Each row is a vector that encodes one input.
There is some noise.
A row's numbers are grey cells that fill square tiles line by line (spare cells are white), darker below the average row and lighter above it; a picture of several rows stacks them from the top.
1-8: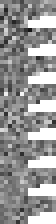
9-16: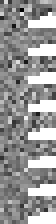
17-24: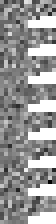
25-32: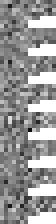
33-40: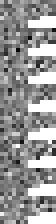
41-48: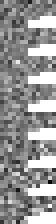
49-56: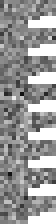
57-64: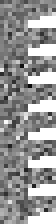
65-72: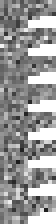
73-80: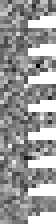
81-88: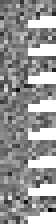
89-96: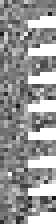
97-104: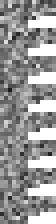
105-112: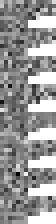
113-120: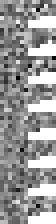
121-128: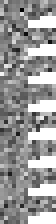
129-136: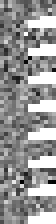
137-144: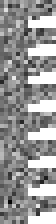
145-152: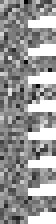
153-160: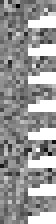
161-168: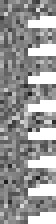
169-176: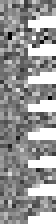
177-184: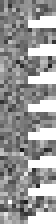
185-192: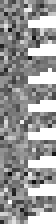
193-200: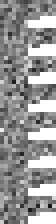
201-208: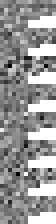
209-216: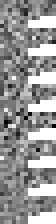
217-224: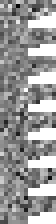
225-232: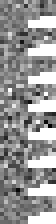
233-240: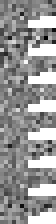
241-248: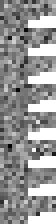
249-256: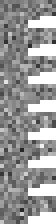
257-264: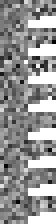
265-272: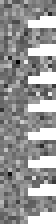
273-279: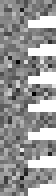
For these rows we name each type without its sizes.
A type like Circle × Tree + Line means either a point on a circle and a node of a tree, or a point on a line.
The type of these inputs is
Label × (Label × Label + Unit) × (Label + Line).
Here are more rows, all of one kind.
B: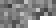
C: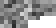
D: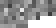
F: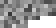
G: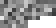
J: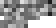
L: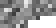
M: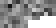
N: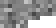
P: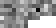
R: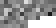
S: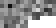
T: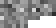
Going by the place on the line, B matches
L, N, R and S.
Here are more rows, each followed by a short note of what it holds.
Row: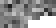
a label and a point on a line
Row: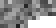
four labels
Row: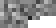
two labels
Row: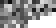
four labels
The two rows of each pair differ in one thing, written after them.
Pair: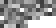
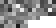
one of the three labels
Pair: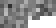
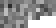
the place on the line
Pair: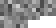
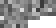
one of the three labels
